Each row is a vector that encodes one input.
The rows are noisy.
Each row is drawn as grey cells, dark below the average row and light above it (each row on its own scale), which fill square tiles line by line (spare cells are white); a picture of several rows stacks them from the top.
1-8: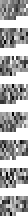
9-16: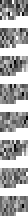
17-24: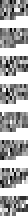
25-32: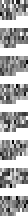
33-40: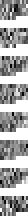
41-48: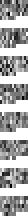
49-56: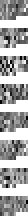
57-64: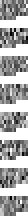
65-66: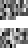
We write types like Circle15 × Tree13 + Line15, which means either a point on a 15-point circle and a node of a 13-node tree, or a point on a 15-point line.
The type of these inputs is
Bool × Bool × Bool + Line7.
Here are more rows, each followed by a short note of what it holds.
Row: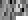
a point on a 7-point line
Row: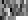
three true/false values
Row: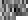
three true/false values
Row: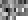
a point on a 7-point line
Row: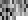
a point on a 7-point line
